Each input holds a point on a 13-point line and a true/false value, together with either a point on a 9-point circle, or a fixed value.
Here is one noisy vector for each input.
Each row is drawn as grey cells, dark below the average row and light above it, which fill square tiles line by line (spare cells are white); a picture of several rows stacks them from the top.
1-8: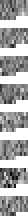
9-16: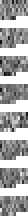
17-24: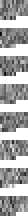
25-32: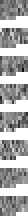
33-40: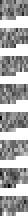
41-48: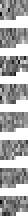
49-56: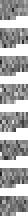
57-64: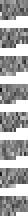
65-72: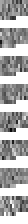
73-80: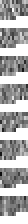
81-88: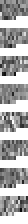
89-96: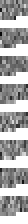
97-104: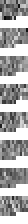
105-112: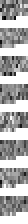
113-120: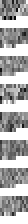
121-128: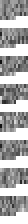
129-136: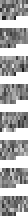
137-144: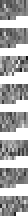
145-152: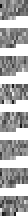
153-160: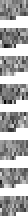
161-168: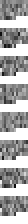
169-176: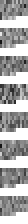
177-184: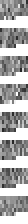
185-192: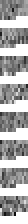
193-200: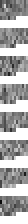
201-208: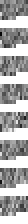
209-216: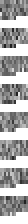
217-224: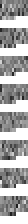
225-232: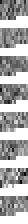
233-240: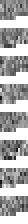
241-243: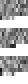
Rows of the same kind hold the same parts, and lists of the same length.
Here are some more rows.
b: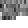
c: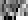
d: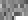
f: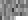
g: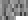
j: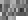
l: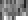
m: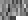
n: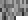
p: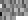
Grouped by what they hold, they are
b, c, f, g, j
d, l, m, n, p

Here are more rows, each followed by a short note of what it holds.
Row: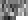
a point on a 13-point line and a true/false value
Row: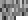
a point on a 9-point circle, a point on a 13-point line and a true/false value
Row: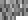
a point on a 9-point circle, a point on a 13-point line and a true/false value
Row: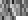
a point on a 9-point circle, a point on a 13-point line and a true/false value
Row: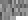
a point on a 13-point line and a true/false value
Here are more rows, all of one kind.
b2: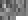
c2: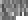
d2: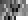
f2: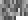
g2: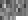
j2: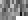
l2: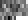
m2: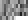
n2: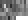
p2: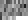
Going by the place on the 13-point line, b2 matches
g2, l2 and n2.
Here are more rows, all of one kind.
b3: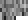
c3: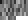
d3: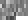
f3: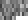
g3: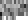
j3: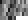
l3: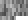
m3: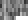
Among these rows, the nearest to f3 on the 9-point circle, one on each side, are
b3 and l3.
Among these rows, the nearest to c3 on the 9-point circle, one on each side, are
b3 and j3.
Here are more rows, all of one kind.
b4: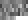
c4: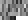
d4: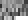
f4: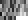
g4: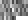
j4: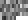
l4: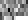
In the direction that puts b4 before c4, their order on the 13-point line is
j4, d4, b4, f4, l4, c4, g4.
